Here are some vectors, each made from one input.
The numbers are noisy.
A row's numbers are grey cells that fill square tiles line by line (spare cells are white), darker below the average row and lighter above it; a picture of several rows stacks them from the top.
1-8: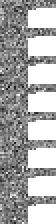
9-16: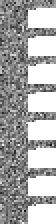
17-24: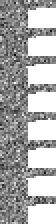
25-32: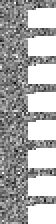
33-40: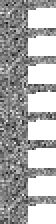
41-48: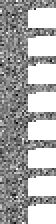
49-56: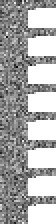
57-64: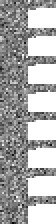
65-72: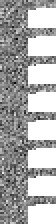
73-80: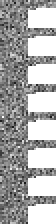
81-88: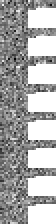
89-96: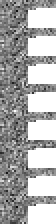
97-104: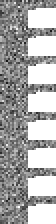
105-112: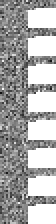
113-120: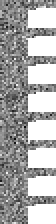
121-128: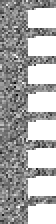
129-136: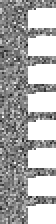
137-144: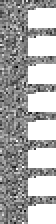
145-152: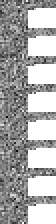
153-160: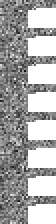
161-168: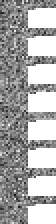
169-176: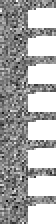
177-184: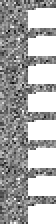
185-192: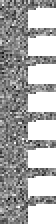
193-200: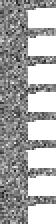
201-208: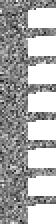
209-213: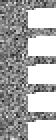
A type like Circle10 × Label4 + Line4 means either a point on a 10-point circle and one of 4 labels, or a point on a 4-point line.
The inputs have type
Circle13 + Line10.
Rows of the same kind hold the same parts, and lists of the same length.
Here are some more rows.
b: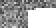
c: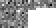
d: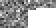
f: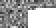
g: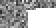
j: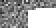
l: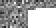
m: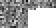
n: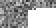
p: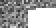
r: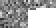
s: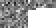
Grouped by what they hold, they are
b, f, g, j, l, p
c, d, m, n, r, s

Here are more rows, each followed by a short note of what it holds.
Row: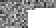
a point on a 10-point line
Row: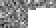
a point on a 13-point circle
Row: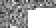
a point on a 10-point line
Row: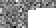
a point on a 13-point circle
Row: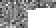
a point on a 10-point line
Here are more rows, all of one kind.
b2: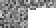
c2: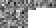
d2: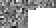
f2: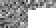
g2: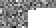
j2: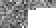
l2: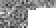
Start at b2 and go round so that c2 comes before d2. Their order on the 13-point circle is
b2, f2, c2, d2, g2, j2, l2.
